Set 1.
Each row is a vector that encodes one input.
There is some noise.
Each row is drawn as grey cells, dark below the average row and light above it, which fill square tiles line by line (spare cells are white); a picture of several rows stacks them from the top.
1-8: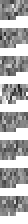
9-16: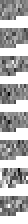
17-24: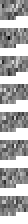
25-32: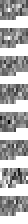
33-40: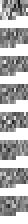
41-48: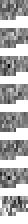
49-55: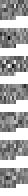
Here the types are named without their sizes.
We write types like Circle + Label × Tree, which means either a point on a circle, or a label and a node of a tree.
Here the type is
List(Line).
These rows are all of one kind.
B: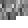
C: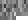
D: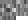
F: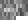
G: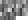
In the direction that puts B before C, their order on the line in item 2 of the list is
D, B, G, C, F.
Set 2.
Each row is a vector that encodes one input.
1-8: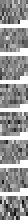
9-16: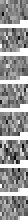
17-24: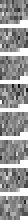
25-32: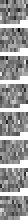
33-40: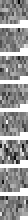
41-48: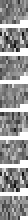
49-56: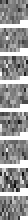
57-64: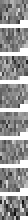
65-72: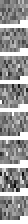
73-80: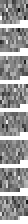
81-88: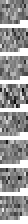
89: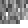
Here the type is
List2(Line3 × Line4).
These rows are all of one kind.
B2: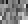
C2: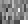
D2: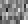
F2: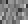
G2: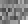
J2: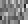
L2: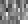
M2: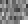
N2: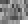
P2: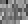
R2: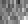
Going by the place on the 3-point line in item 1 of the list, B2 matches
F2, M2, N2 and P2.
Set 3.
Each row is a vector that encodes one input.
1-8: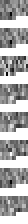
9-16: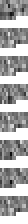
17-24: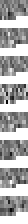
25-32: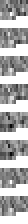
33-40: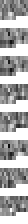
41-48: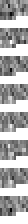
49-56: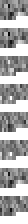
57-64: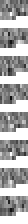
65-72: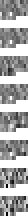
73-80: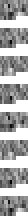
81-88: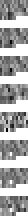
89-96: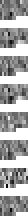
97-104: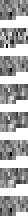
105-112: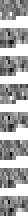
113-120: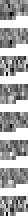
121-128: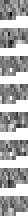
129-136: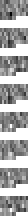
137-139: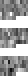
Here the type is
Bool × Circle5 + Unit.
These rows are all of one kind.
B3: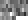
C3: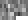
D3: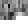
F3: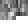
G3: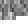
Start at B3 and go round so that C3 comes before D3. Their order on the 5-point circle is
B3, F3, C3, G3, D3.
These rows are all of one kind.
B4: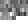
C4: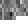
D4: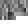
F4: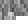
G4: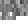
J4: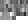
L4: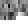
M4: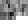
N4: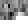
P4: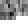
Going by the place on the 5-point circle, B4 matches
D4 and J4.
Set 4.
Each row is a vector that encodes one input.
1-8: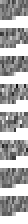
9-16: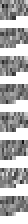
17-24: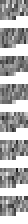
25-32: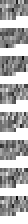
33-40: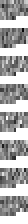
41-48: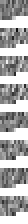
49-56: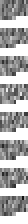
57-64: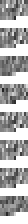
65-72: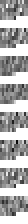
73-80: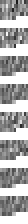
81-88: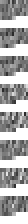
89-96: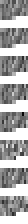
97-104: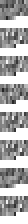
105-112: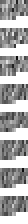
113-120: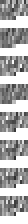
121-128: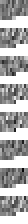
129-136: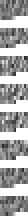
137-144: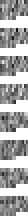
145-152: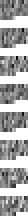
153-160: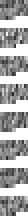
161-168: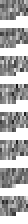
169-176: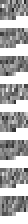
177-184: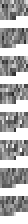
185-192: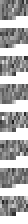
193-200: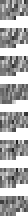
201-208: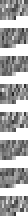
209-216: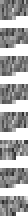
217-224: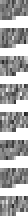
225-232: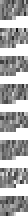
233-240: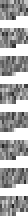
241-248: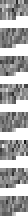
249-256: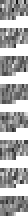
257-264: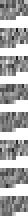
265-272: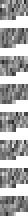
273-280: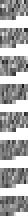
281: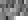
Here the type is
Line3 × Line4 + Line10.
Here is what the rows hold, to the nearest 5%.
About 40% of them hold a point on a 3-point line and a point on a 4-point line. The rest hold a point on a 10-point line.
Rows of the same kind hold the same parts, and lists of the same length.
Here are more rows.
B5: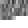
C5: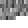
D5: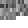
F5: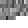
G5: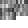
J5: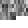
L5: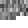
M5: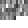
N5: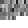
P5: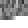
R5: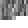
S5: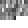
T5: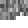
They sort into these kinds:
B5, C5, D5, F5, J5, L5, P5, R5, T5
G5, M5, N5, S5

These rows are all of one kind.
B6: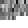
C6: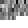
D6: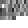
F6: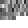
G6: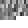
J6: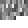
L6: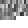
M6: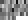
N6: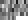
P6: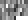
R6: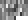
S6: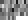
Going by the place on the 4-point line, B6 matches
C6, M6, N6 and S6.
